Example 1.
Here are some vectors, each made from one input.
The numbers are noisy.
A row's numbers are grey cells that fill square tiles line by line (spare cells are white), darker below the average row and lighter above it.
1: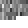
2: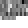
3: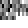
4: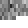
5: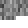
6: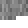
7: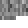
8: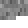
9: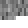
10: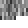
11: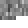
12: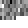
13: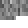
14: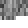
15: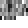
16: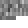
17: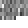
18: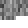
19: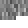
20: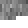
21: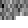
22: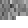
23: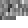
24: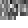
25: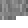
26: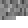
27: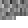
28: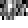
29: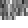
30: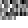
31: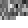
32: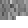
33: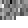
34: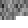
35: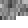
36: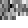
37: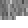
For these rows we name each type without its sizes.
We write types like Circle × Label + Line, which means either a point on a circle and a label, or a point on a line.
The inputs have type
Line.
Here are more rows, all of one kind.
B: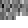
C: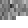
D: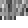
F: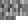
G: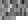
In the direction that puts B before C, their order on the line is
B, F, D, C, G.
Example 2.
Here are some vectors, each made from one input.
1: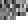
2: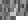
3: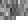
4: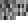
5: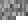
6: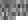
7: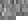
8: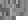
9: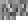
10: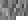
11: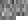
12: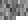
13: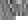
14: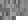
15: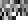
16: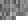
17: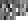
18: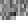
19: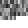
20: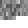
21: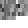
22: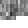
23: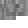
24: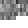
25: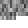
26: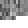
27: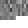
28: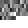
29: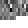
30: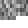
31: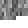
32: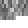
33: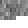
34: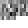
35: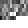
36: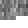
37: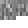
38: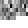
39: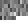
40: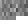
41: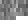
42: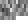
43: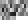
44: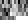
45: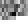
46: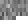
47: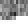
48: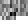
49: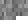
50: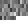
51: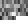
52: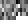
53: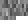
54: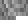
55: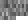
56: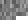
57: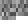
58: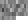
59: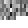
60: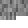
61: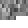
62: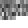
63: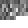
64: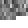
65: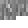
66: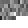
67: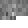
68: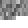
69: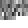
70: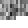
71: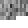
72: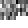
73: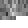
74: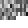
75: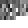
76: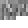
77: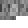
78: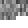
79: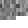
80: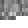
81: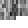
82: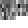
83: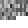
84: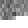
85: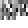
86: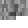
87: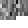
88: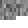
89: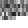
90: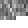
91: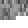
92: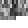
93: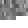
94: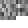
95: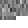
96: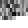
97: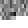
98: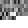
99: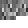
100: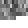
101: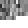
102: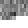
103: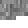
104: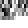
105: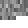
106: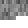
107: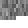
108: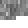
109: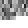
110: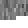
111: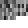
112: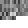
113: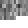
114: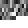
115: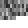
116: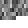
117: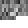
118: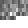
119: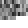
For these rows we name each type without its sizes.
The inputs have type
Label.
